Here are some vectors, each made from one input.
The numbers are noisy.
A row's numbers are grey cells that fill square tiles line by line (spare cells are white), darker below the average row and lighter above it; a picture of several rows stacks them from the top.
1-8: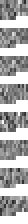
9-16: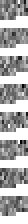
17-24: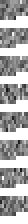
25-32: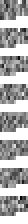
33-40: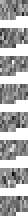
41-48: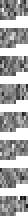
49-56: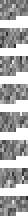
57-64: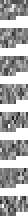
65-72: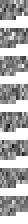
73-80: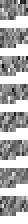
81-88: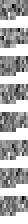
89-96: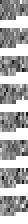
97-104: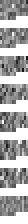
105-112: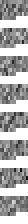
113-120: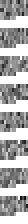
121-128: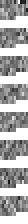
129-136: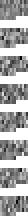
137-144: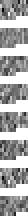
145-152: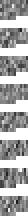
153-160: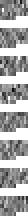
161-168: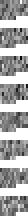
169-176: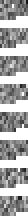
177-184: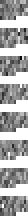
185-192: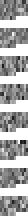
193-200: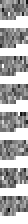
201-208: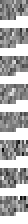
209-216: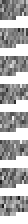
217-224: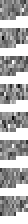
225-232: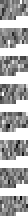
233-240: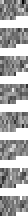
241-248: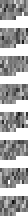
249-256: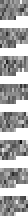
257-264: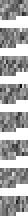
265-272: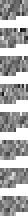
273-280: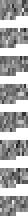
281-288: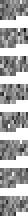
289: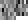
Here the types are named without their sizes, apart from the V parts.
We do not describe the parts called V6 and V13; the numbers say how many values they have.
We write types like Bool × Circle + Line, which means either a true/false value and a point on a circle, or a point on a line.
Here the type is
(Line + V6) × (Tree + V13).
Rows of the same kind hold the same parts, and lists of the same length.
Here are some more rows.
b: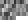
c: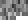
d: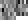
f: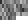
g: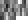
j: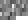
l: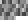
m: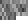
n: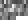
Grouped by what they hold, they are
b, c, l
d
f, j, m, n
g

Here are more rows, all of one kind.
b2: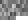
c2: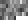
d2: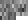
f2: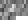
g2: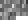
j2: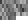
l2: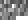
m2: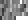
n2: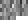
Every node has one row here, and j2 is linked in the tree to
b2.
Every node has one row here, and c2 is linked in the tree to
g2.
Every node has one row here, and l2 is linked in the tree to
b2, d2, f2 and g2.
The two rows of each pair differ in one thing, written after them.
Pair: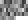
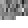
the value of V6
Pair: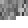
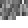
the value of V13
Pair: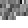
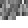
the value of V6
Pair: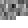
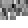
the value of V6
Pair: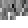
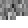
the value of V13
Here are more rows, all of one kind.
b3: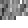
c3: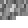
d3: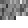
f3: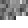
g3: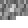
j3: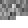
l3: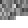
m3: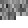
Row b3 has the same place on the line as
d3 and f3.
